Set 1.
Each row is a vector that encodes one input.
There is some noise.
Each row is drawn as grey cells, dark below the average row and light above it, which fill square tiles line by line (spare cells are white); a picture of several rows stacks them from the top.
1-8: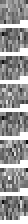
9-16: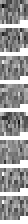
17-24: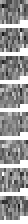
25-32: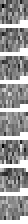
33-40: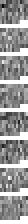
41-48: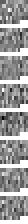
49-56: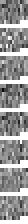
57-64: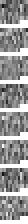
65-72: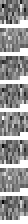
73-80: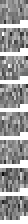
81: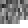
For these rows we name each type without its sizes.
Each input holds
either a point on a line, or a node of a tree.
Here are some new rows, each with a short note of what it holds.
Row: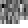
a point on a line
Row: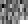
a point on a line
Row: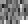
a point on a line
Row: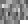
a node of a tree
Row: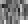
a point on a line
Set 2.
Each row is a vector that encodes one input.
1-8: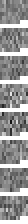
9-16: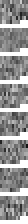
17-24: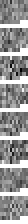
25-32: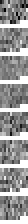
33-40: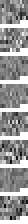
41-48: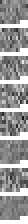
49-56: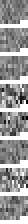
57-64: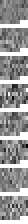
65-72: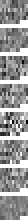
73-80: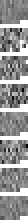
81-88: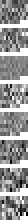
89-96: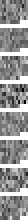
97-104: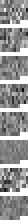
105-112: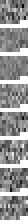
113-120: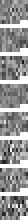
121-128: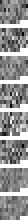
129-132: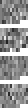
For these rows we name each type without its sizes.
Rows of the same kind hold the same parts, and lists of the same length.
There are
2 kinds of row.
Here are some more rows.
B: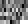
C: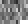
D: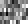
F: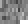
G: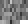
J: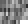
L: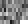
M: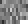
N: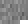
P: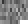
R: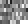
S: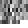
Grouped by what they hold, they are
B, C, F, J, L, P, R, S
D, G, M, N

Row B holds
a point on a line.
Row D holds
a point on a circle.
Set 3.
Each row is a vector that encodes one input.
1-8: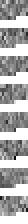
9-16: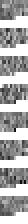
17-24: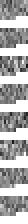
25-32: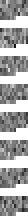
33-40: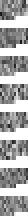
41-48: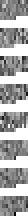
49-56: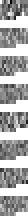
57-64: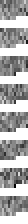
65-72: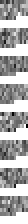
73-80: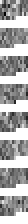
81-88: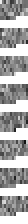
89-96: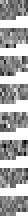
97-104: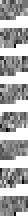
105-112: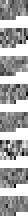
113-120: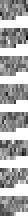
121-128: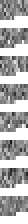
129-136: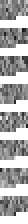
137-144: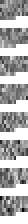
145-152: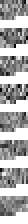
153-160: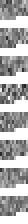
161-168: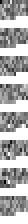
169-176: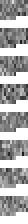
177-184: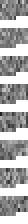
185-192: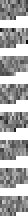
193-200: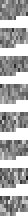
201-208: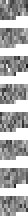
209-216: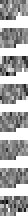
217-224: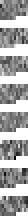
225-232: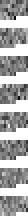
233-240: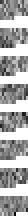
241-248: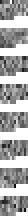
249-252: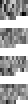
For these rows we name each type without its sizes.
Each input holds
a label and a point on a line.
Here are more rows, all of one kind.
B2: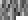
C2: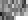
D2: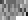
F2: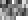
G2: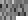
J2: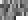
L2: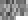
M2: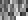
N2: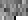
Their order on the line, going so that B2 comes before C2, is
G2, B2, J2, C2, L2, F2, D2, N2, M2.
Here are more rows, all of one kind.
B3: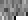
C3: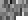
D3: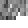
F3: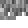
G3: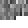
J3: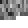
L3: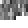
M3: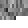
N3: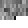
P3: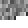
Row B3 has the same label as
L3, M3, N3 and P3.
